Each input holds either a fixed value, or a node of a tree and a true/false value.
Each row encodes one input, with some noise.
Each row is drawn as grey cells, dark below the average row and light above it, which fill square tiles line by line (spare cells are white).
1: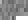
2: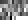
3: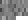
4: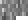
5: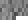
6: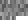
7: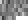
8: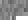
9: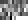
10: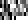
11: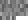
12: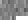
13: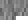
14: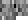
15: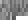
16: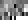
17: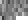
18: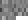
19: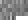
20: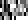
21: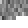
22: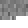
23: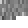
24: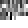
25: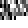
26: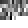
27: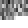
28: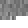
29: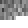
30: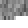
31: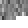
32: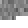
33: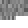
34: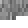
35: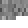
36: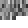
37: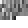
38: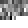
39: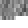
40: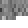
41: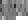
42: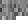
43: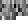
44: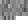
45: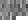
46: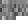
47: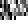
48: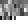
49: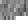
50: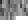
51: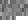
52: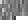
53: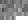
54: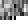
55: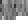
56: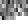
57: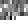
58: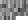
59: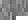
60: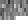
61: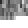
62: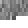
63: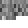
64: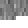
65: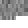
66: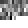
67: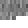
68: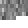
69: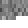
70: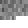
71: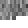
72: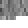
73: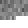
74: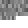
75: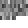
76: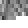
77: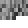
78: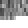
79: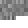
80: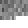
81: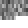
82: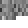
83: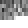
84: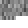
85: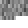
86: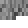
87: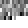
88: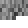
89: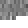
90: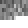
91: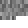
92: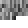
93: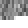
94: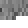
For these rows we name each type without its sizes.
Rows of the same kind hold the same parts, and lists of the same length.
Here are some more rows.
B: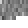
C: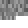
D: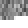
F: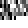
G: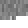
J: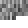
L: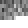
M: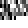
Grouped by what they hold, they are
B, C, D, G, J, L
F, M

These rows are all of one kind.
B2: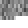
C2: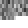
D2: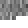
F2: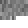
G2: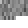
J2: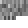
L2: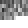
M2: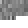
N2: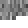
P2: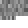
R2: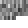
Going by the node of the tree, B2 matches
C2, G2, J2 and R2.
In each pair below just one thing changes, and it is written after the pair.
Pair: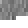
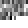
the true/false value
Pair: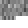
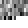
the true/false value
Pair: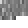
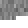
the node of the tree
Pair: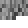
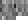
the node of the tree
